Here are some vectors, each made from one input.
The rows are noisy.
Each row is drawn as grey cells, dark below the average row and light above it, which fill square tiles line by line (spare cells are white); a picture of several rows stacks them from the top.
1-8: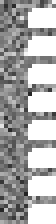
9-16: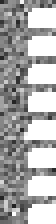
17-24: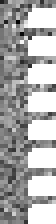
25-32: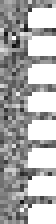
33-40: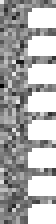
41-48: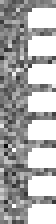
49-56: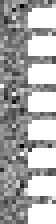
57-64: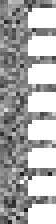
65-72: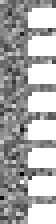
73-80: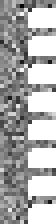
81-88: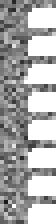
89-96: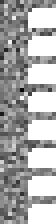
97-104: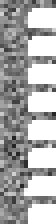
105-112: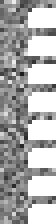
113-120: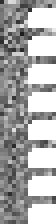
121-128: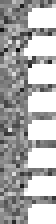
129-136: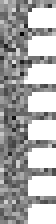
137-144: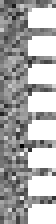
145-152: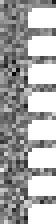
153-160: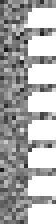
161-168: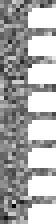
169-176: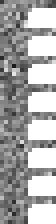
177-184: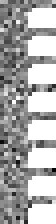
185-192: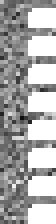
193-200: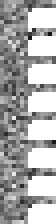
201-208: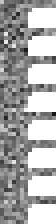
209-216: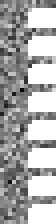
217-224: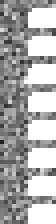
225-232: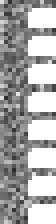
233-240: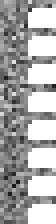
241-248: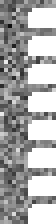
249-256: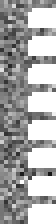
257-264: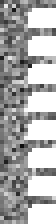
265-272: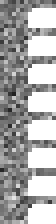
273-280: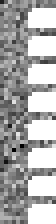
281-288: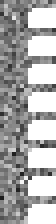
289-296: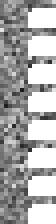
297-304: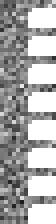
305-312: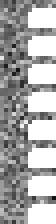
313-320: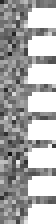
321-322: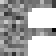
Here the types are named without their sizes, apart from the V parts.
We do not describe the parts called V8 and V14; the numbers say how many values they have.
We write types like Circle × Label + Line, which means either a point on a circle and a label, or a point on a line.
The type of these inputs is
Bool × Label × V8 + V14.
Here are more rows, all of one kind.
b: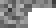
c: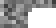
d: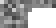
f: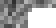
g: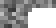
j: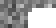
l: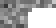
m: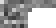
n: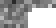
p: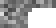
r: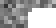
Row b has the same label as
d and j.
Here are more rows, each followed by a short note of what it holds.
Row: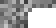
a value of V14
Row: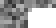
a label, a true/false value and a value of V8
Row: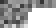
a value of V14
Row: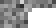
a value of V14
